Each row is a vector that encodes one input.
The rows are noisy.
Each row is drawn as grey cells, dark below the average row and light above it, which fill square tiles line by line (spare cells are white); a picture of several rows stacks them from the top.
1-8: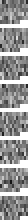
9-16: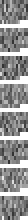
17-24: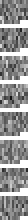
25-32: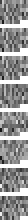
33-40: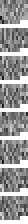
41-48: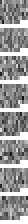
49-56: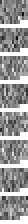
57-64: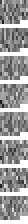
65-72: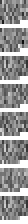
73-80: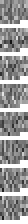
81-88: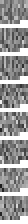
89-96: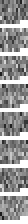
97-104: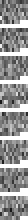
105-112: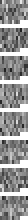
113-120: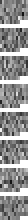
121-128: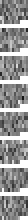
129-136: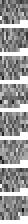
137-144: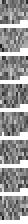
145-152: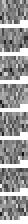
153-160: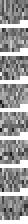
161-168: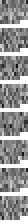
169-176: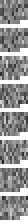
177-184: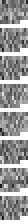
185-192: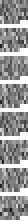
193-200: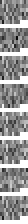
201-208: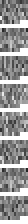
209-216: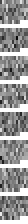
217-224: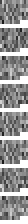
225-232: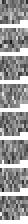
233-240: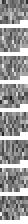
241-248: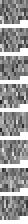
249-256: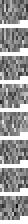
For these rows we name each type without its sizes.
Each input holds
a point on a circle and a true/false value.
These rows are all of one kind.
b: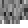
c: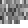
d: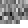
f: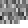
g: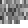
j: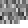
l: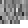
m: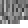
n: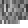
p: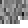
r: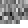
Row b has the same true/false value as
m and n.
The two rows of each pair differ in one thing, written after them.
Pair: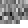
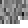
the place on the circle
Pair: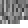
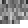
the place on the circle
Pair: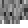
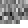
the true/false value
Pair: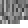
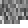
the place on the circle
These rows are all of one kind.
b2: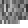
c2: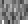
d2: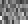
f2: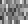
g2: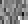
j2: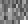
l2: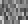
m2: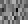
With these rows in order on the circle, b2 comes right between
c2 and f2.
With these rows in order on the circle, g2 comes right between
j2 and m2.
